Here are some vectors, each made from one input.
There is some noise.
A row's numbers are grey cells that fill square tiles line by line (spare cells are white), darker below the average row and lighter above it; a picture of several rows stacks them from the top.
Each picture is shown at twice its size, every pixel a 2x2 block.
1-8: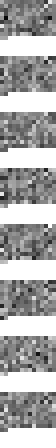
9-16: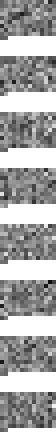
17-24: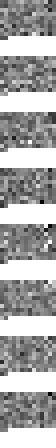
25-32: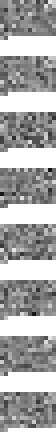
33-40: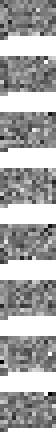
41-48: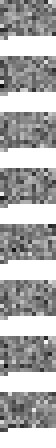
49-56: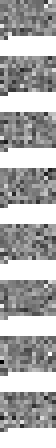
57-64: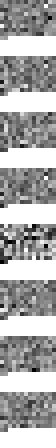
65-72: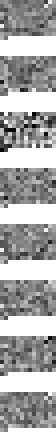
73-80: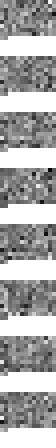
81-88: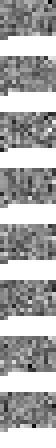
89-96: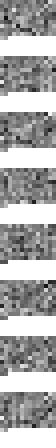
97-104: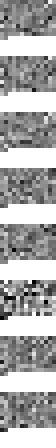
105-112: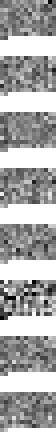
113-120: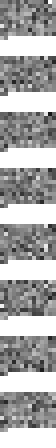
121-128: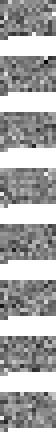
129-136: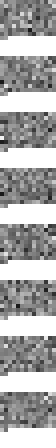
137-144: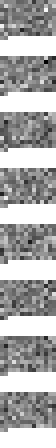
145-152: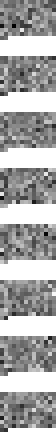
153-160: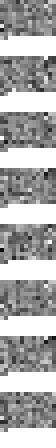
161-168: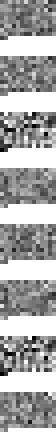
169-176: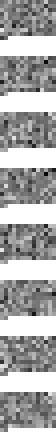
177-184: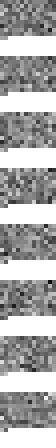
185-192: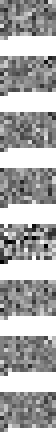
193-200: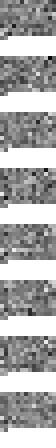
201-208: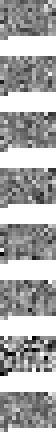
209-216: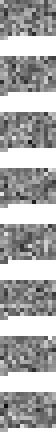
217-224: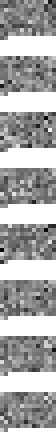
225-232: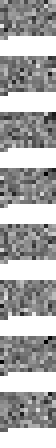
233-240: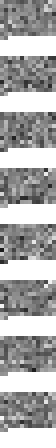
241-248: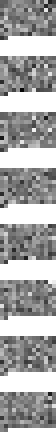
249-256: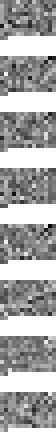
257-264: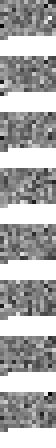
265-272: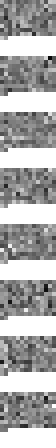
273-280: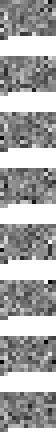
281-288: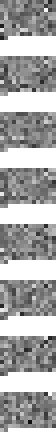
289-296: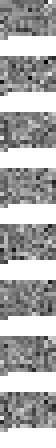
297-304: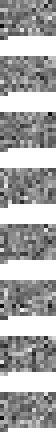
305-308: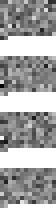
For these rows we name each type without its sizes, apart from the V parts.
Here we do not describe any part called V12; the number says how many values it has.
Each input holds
a list of items, each a point on each of two lines and a value of V12.
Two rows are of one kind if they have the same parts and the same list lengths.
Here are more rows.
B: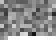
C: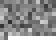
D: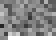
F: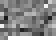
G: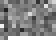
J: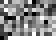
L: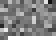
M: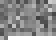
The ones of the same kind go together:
B, F, G, M
C, D, L
J

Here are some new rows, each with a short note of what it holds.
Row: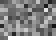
a list of two items
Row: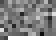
a list of two items
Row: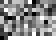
the empty list
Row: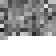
a list of one item
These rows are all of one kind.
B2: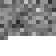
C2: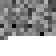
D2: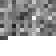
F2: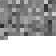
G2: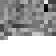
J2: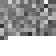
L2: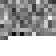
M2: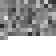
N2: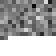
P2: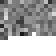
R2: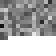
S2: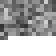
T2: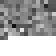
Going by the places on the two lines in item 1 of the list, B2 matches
C2 and J2.
